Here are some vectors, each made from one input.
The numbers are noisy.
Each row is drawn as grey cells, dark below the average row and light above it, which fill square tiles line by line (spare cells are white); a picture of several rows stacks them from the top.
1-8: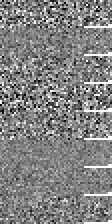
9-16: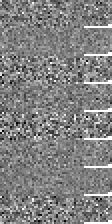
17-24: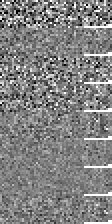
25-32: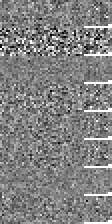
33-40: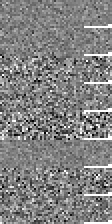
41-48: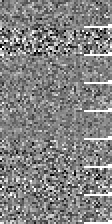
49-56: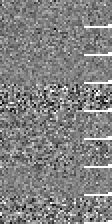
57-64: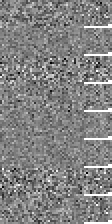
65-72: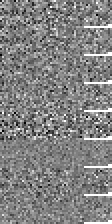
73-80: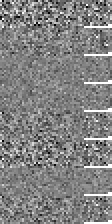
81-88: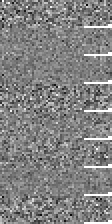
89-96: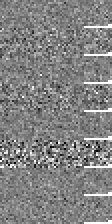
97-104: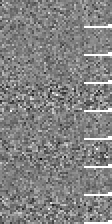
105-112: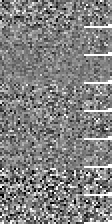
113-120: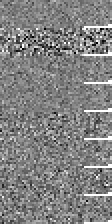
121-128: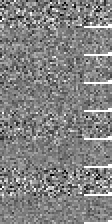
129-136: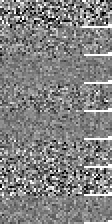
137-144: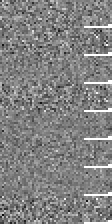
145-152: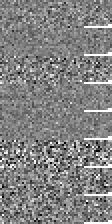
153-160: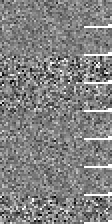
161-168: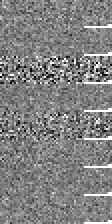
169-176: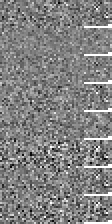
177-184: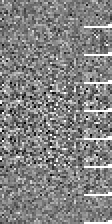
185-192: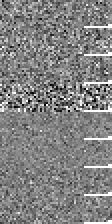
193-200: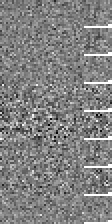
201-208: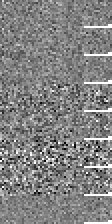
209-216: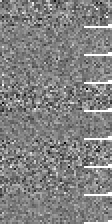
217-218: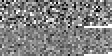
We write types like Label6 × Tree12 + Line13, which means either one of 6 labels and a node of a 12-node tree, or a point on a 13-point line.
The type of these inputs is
List2((Line4 + Line7) × Line7).
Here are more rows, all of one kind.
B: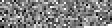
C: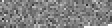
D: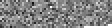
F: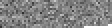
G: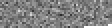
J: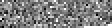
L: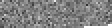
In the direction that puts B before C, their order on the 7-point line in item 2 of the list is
J, G, L, B, D, F, C.
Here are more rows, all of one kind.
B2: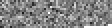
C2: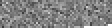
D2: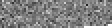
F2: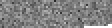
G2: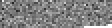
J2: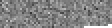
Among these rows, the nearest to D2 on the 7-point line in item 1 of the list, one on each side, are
F2 and G2.
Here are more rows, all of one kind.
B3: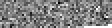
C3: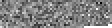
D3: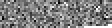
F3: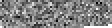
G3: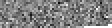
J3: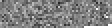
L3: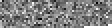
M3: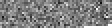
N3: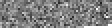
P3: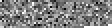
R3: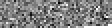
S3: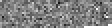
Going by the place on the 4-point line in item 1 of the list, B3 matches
D3 and R3.
